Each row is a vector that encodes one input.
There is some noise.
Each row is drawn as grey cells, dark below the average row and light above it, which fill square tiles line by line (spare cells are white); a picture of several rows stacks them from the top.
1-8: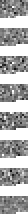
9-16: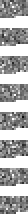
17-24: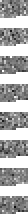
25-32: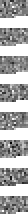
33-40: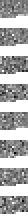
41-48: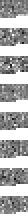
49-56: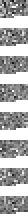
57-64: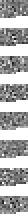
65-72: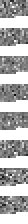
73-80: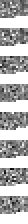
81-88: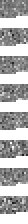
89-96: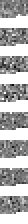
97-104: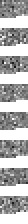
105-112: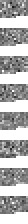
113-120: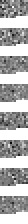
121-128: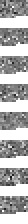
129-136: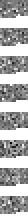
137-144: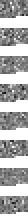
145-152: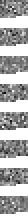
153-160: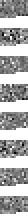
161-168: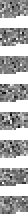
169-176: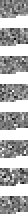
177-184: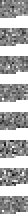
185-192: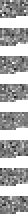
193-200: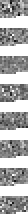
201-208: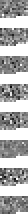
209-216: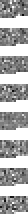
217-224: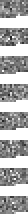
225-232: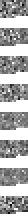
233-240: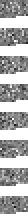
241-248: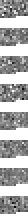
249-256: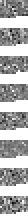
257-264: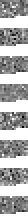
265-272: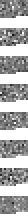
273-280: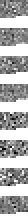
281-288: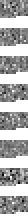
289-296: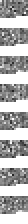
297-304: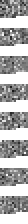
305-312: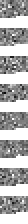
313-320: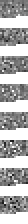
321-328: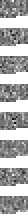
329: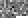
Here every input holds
five true/false values.
